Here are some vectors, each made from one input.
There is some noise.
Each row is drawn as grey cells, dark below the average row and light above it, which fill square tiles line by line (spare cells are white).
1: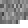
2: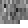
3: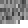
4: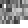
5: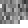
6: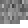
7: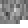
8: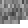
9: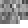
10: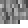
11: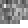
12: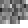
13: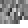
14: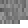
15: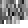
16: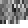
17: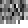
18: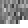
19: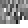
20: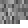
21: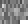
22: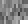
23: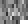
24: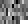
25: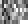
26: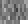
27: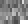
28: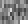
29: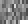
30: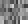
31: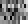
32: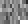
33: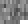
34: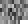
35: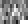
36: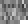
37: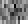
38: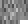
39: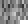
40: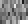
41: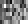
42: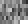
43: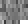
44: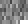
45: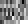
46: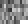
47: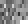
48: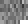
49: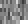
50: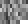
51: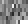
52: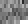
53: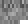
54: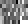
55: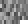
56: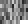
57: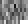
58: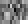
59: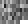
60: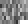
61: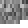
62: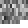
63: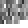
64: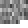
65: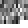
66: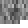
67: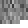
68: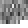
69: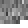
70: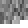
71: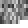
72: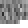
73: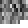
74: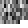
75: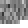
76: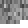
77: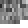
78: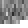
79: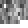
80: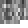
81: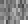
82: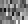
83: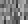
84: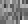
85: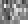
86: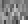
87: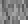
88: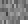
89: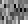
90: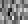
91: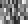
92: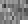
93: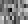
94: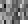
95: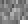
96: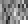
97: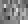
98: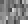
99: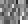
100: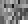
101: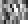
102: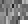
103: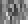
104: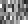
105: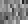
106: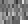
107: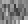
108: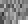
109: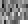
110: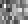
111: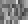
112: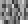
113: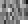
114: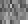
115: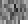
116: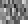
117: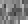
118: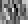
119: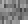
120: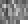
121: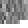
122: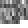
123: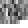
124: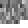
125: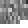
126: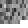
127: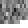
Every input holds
a point on a 4-point line, a point on each of two 6-point lines and a true/false value.
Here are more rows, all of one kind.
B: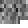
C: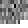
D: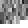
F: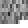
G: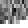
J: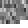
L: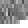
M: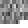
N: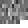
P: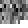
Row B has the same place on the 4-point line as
J and M.
